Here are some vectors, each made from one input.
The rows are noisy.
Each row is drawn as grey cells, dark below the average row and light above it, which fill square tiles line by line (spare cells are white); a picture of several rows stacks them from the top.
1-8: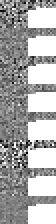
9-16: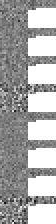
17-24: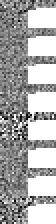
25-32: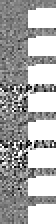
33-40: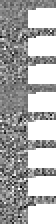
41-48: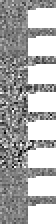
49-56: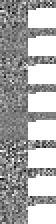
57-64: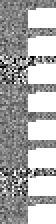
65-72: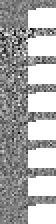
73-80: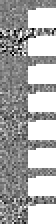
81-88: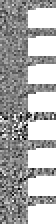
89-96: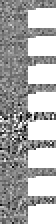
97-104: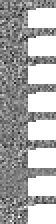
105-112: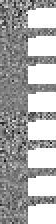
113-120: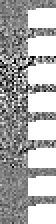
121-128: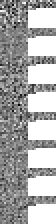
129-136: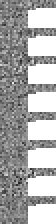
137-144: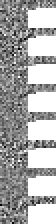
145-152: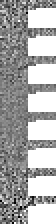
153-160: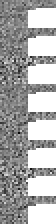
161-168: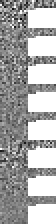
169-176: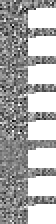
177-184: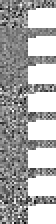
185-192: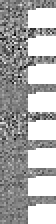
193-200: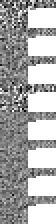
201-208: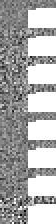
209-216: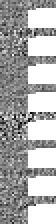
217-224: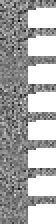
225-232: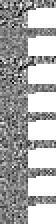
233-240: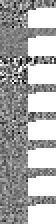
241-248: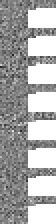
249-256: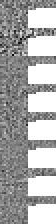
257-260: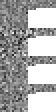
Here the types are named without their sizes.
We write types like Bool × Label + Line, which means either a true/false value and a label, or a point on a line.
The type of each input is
Bool × (Circle + Tree).
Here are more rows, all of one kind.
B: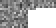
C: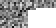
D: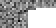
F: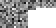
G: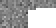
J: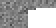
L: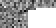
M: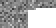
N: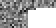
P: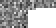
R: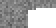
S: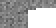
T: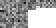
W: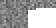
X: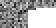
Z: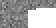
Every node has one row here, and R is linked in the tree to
F and P.
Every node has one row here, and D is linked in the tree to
S and W.
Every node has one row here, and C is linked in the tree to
J.
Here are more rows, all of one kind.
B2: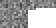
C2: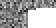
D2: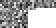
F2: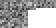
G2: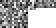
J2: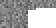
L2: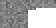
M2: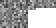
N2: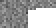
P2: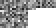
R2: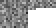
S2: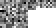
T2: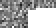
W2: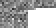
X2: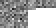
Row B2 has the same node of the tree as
C2, L2, M2 and X2.
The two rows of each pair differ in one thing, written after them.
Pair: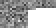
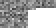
the node of the tree
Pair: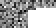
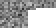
the true/false value
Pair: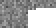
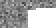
the true/false value
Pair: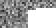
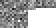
the node of the tree
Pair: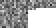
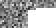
the true/false value
